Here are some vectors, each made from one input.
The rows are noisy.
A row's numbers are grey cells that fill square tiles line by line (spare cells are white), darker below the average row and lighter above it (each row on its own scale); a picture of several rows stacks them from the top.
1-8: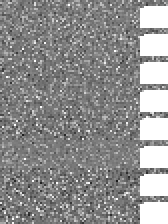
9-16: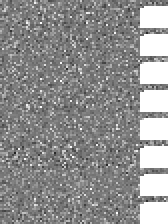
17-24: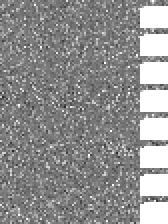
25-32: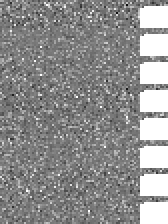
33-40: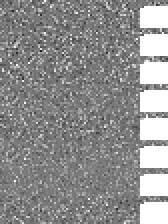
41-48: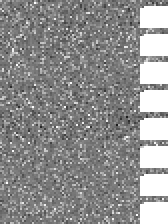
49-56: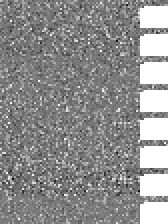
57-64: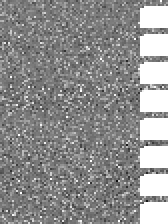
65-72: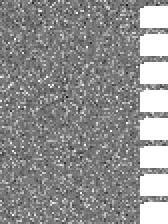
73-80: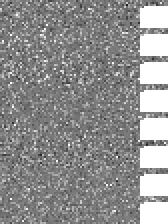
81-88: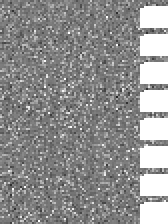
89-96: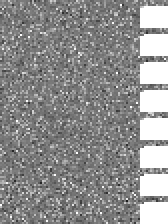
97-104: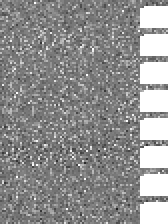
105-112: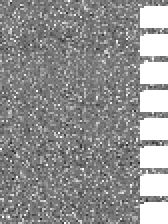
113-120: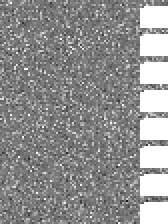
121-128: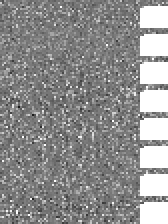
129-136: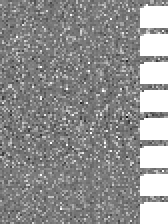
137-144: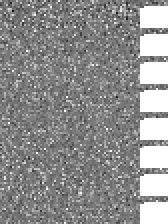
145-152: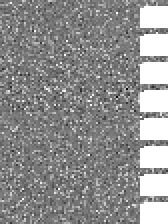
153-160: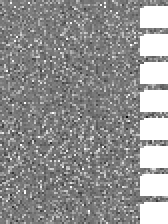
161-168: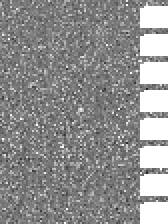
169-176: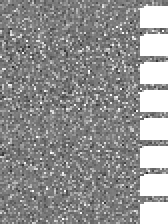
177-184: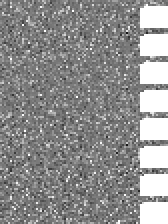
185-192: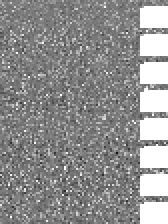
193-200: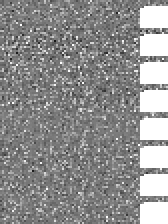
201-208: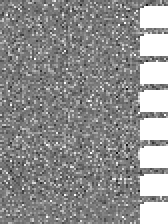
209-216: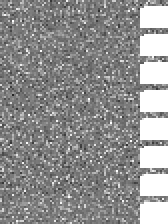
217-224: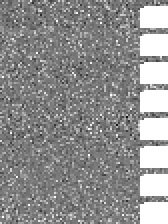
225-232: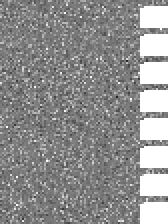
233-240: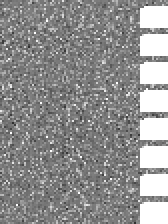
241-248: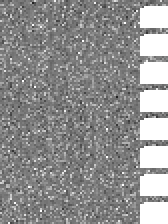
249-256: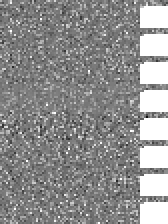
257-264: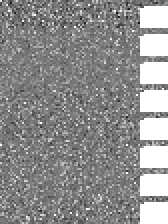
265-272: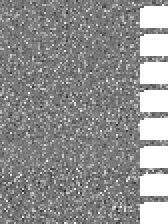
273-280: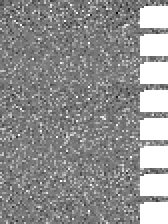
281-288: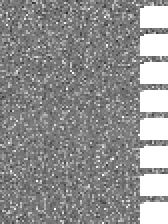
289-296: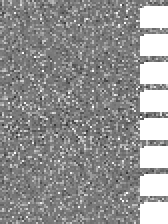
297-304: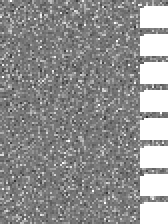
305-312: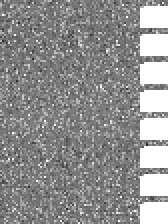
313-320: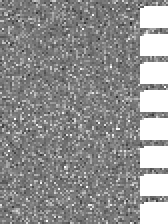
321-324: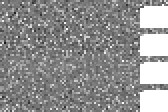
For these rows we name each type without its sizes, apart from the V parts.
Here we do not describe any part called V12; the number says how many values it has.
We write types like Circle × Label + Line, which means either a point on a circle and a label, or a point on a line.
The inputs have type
(Bool × Bool × Bool × Bool + Label) × V12 + Line.
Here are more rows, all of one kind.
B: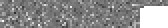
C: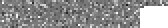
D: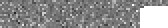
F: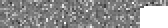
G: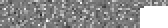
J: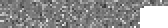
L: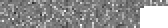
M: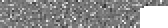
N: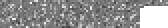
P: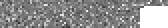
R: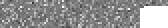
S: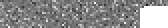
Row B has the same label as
D, J and S.
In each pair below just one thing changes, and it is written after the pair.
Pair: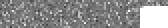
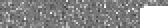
one of the four true/false values
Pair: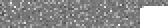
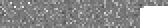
the value of V12
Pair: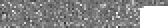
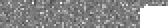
one of the four true/false values
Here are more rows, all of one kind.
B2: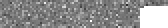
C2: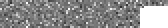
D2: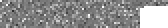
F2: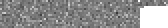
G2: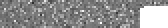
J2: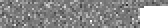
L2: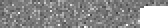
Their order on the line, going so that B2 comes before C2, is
B2, J2, C2, L2, G2, D2, F2.
